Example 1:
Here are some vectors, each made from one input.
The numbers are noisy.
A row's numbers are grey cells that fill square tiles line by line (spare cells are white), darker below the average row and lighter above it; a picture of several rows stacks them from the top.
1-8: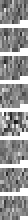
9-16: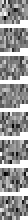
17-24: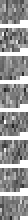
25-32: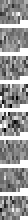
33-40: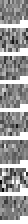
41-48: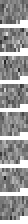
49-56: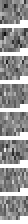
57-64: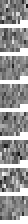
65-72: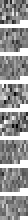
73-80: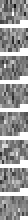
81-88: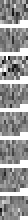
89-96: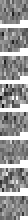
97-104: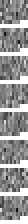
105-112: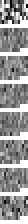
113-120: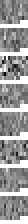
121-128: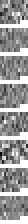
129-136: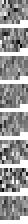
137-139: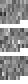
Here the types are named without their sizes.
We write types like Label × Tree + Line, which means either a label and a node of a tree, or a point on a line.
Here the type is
List(Line).
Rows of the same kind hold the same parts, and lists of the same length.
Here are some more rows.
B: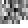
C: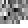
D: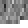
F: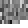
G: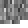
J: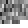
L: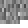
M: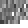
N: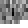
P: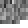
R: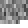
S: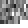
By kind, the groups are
B, C
D, G, J, P
F, M, N, S
L, R

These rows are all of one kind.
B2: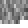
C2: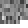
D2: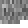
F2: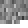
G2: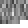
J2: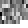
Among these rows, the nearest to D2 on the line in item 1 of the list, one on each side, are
B2 and G2.
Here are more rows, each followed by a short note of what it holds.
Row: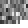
a list of two items
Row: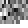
the empty list
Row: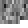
a list of one item
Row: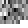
the empty list
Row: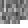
a list of three items
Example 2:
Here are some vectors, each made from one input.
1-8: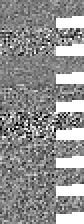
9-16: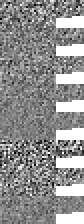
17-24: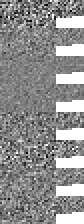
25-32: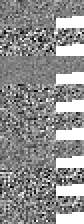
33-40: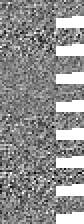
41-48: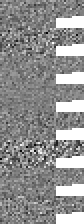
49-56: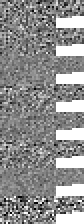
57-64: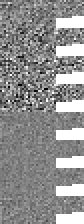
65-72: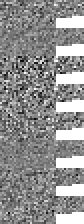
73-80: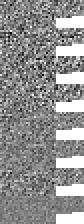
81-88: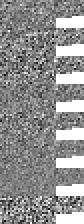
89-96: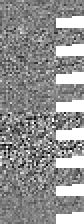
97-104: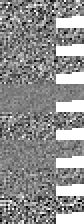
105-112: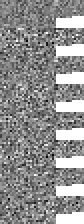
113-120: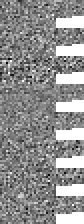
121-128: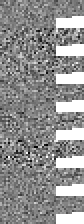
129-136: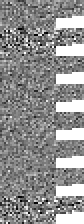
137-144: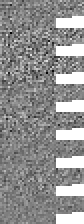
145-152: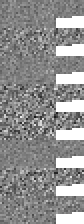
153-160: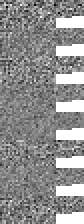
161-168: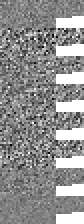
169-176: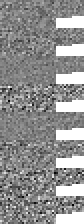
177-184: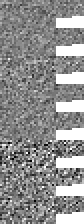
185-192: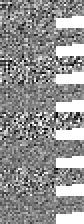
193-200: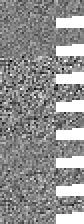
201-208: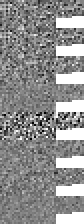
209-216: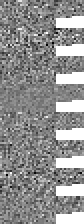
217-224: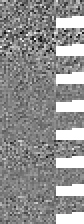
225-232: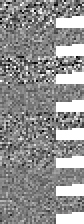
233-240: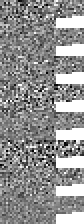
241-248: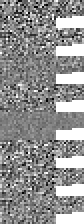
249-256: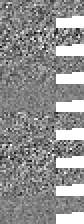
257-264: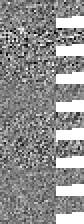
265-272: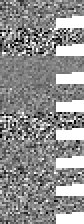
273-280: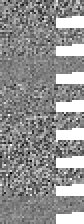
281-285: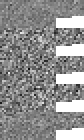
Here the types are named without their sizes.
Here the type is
Bool × Bool × Bool × Bool × (Circle + Tree).
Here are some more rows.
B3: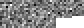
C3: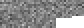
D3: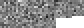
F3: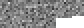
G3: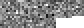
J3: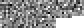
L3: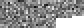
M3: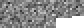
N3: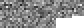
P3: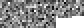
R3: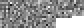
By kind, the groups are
B3, D3, F3, J3, M3, P3
C3, G3, L3, N3, R3

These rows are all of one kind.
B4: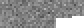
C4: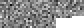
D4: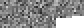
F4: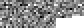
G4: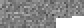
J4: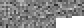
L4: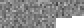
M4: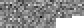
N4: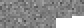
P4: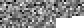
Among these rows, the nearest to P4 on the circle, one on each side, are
C4 and F4.
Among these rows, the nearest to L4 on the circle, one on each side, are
J4 and M4.
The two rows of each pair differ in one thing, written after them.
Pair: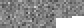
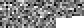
one of the four true/false values
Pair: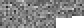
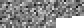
the node of the tree
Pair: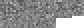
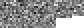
the node of the tree
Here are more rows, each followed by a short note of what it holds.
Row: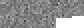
a point on a circle and four true/false values
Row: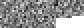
a point on a circle and four true/false values
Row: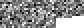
a node of a tree and four true/false values
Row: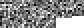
a node of a tree and four true/false values
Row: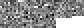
a node of a tree and four true/false values
